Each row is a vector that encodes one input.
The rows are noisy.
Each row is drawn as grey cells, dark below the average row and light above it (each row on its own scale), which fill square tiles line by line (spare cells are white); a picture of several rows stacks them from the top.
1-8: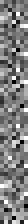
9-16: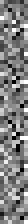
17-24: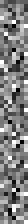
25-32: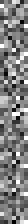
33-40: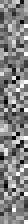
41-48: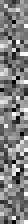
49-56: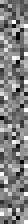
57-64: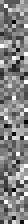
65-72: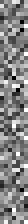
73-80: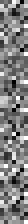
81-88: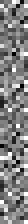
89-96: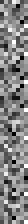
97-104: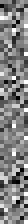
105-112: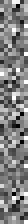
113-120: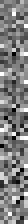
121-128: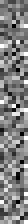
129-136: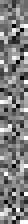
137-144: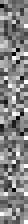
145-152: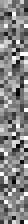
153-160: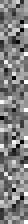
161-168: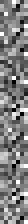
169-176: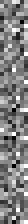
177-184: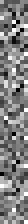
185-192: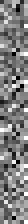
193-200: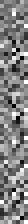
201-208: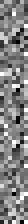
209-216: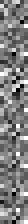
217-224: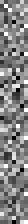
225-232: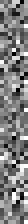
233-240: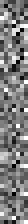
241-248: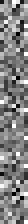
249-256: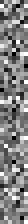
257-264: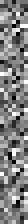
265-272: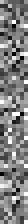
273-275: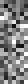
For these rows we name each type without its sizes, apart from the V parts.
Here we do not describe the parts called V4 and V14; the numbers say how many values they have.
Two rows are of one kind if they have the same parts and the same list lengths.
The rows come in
2 kinds.
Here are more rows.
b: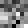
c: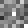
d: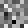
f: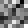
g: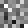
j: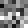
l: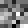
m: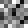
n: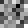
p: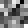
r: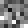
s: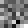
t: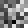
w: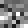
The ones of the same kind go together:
b, f, j, l, m, n, p, r, s, w
c, d, g, t

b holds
a true/false value, a value of V4 and a value of V14.
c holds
a point on each of two circles.
